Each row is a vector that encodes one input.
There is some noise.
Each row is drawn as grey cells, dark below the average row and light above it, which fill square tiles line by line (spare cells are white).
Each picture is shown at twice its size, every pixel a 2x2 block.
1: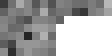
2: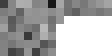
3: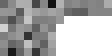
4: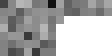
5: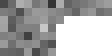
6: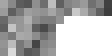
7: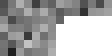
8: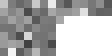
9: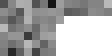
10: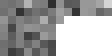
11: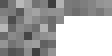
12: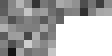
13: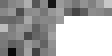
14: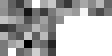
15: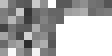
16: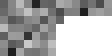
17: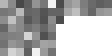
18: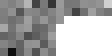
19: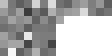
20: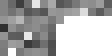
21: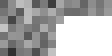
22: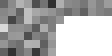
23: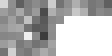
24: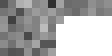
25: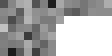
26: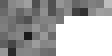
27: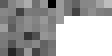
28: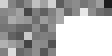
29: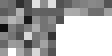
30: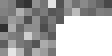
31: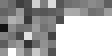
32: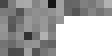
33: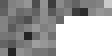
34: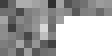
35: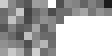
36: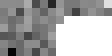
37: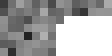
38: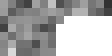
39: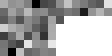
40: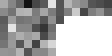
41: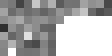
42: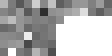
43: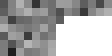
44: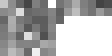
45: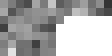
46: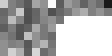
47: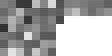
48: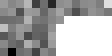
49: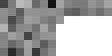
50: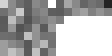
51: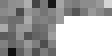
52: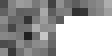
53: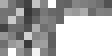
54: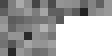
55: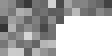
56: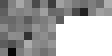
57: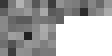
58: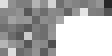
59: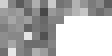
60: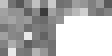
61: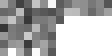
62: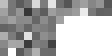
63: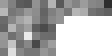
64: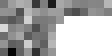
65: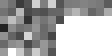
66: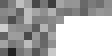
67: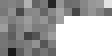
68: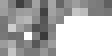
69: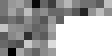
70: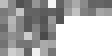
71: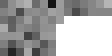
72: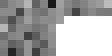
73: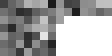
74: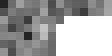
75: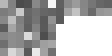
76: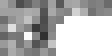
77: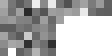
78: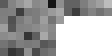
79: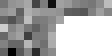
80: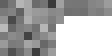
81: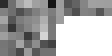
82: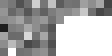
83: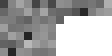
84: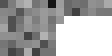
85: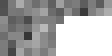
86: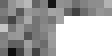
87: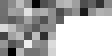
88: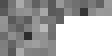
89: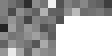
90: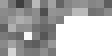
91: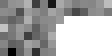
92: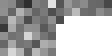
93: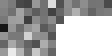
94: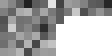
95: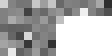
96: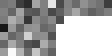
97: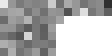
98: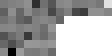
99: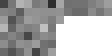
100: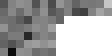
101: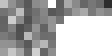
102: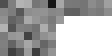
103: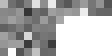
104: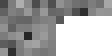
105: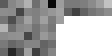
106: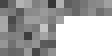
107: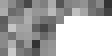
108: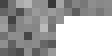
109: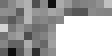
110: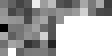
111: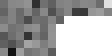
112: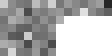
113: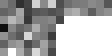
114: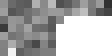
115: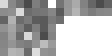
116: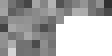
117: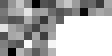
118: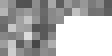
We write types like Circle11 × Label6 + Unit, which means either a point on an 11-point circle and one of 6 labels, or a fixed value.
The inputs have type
Bool × (Line6 + Line7).
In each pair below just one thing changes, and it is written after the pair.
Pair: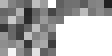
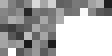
the true/false value
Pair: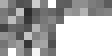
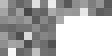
the true/false value
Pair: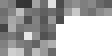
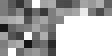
the true/false value
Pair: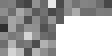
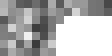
the true/false value
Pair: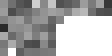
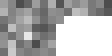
the place on the 6-point line
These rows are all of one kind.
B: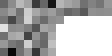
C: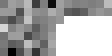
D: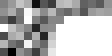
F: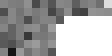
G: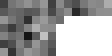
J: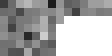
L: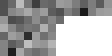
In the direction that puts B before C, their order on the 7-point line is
D, L, B, J, C, G, F.
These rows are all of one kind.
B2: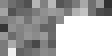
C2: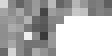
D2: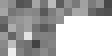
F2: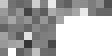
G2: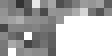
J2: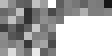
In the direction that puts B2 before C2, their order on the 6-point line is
B2, D2, G2, C2, F2, J2.
